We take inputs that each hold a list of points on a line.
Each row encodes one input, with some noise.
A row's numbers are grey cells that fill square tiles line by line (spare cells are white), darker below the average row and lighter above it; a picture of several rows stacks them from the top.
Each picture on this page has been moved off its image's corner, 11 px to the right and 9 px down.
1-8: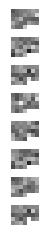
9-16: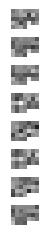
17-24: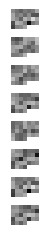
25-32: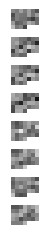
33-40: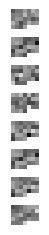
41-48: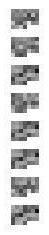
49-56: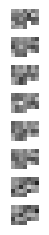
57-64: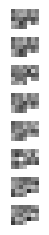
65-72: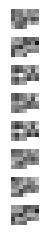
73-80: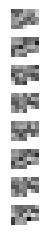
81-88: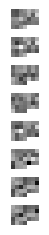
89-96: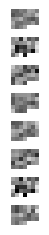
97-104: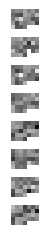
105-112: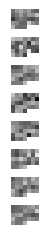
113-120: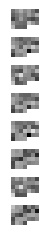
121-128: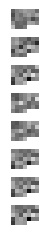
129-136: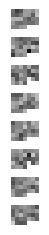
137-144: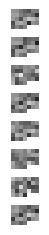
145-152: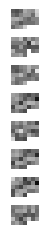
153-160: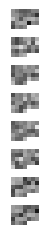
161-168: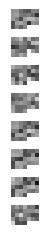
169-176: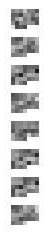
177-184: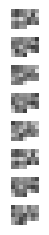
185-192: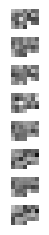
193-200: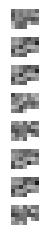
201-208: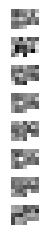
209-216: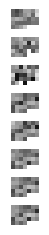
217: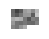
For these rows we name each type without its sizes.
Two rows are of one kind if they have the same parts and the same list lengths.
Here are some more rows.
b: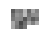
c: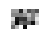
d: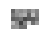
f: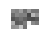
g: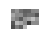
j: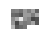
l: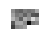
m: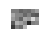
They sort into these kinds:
b, d, f, j
c
g, l, m

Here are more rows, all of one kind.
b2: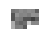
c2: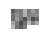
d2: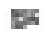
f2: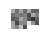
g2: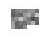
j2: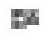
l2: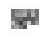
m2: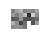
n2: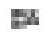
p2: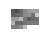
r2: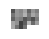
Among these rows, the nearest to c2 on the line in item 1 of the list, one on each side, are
g2 and r2.
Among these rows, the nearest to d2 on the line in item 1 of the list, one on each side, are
g2 and p2.
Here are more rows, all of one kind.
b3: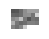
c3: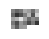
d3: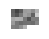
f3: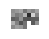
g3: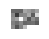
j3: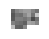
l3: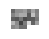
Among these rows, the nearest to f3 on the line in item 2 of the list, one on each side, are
d3 and l3.
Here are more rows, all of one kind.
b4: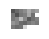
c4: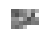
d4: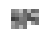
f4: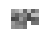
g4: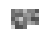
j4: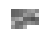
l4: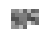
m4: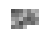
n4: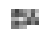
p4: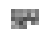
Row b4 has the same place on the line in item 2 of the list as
c4, d4, f4 and l4.
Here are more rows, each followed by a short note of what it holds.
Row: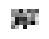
the empty list
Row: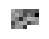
a list of one item
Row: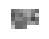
a list of two items
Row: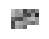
a list of one item
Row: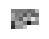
a list of one item
